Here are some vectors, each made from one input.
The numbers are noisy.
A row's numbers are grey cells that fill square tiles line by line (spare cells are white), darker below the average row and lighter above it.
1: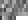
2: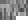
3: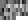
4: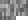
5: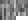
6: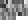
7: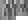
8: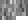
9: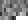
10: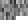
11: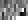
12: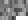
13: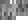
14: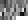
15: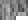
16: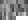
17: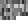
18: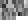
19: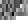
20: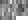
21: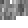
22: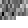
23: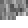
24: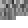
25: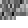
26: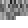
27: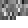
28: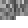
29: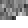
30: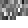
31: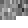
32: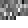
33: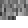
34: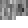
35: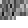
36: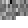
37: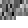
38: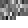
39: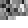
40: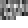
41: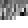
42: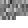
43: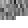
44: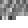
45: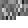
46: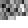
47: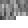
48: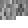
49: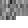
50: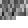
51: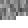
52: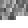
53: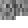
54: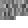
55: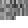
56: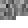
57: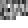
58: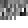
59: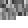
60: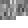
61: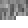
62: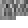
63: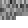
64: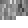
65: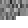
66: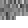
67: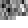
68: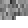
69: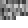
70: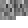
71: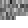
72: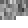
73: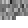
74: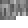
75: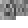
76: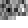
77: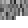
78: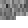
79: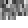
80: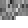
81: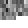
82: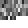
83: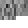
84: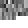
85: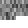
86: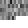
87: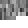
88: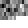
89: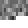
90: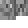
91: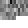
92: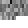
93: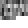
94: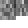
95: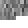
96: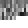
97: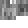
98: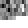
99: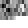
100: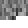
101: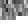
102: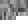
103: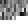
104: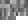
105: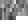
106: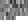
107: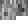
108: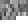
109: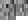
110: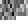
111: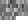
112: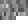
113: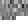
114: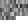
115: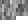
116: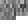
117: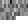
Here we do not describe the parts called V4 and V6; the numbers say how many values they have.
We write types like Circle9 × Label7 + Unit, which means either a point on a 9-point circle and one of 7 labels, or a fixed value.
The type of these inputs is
Bool × (Line5 + V4) + V6.
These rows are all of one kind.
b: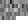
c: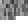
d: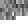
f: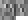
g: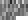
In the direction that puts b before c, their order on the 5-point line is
b, g, d, f, c.
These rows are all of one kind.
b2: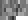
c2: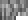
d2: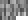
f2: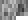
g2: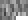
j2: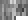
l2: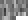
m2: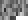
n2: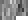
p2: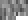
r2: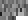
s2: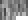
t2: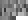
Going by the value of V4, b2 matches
m2, r2 and t2.
